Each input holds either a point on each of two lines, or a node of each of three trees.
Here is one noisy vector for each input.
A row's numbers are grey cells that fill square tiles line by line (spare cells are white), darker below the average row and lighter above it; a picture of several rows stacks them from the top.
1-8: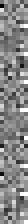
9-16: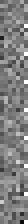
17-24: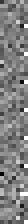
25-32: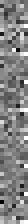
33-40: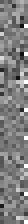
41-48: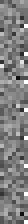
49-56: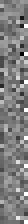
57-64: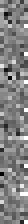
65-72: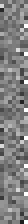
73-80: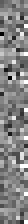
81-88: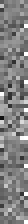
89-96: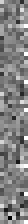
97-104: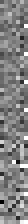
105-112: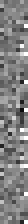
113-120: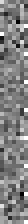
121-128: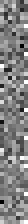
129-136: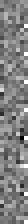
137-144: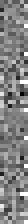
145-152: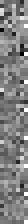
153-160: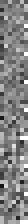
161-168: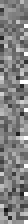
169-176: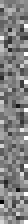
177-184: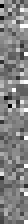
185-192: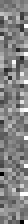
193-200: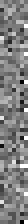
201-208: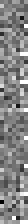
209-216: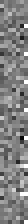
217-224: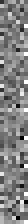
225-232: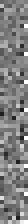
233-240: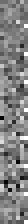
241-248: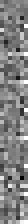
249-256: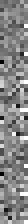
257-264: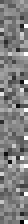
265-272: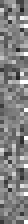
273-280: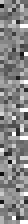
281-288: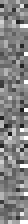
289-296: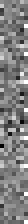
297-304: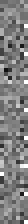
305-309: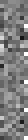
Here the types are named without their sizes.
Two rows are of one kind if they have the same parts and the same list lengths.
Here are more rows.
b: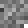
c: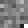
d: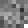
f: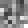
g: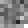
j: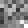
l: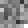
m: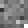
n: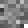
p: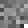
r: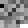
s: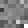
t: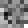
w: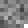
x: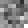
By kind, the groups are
b, c, d, j, m, n, p, s, w
f, g, l, r, t, x

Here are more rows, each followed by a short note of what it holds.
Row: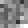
a point on each of two lines
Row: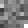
a node of each of three trees
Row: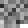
a point on each of two lines
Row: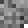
a node of each of three trees
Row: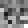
a point on each of two lines
